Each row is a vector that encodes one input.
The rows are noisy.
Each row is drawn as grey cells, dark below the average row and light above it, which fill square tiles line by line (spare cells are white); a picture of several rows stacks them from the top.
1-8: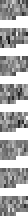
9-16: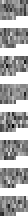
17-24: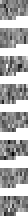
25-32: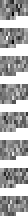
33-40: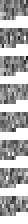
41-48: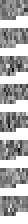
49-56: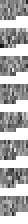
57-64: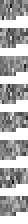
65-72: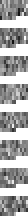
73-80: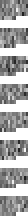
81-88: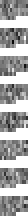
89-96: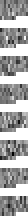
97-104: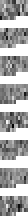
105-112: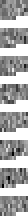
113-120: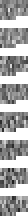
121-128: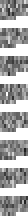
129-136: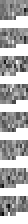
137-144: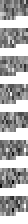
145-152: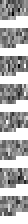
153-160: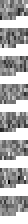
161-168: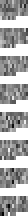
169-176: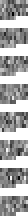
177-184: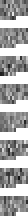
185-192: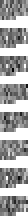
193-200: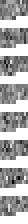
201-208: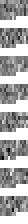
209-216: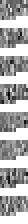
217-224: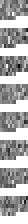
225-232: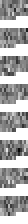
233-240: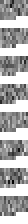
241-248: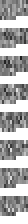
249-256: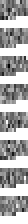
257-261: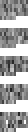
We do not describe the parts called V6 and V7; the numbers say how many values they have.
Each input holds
a value of V6 and a value of V7, together with either a point on a 9-point line, or a point on an 11-point line.
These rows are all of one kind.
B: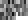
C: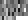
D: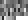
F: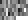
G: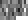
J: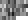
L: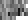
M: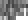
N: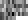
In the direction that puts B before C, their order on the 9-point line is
B, N, J, M, D, C, F, G, L.
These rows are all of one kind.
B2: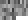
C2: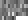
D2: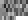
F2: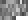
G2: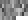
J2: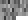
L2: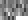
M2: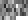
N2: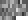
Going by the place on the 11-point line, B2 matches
F2 and N2.
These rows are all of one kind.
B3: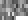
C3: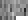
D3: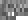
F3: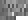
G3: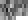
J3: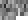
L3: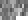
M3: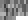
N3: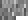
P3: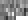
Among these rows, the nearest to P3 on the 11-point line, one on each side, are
B3 and D3.
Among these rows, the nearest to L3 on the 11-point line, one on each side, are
C3 and M3.
